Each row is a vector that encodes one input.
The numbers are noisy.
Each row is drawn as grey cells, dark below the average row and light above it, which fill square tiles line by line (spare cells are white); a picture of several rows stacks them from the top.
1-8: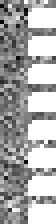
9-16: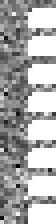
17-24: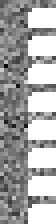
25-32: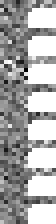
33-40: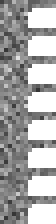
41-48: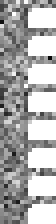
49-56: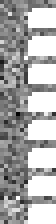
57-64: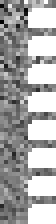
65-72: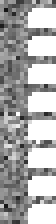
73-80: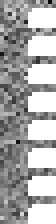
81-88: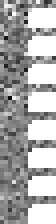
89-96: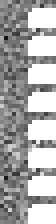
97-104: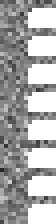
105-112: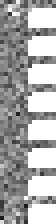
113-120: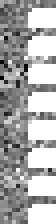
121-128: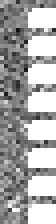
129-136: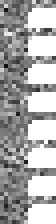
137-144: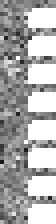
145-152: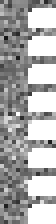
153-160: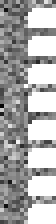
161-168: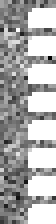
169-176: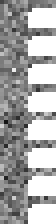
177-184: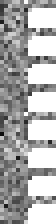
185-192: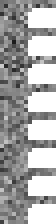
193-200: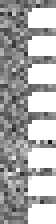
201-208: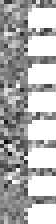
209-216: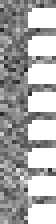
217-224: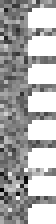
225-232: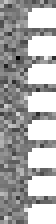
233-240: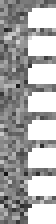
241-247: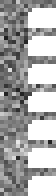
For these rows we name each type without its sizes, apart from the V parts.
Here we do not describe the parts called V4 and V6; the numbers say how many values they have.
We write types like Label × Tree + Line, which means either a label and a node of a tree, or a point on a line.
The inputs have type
(Line × (Line + Tree) + V4) × List(V6).
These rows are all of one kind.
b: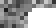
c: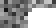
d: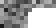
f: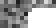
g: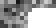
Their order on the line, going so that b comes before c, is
g, d, b, f, c.
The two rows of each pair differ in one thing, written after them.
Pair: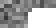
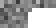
the value of V6 in item 1 of the list
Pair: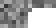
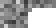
the node of the tree
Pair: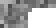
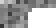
the value of V6 in item 2 of the list
